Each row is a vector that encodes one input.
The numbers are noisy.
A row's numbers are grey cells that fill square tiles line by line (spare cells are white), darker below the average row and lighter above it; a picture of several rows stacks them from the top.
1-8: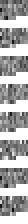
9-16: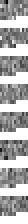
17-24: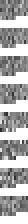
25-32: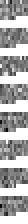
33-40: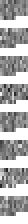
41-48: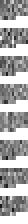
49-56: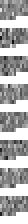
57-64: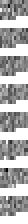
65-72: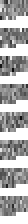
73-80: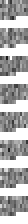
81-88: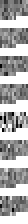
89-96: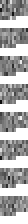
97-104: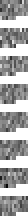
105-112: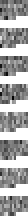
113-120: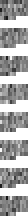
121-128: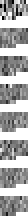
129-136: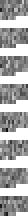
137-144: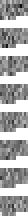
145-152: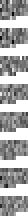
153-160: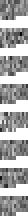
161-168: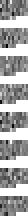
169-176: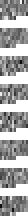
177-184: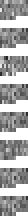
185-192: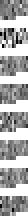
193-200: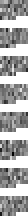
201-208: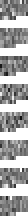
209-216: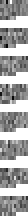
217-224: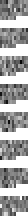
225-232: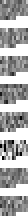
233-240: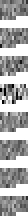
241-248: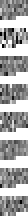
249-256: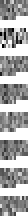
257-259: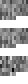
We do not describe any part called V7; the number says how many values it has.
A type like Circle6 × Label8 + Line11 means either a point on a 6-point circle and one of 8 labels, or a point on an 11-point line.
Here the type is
Bool × (Line4 × Line5 + V7) + Unit.
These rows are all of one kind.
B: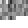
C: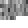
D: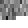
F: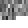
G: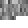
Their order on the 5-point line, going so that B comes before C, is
D, B, C, F, G.
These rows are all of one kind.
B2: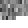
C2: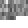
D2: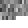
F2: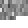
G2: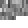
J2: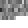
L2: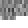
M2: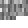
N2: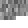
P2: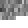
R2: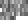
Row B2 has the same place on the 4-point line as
C2, D2 and M2.
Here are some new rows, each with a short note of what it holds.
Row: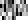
a fixed value
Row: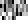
a fixed value
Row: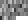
a true/false value and a value of V7
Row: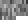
a true/false value and a value of V7
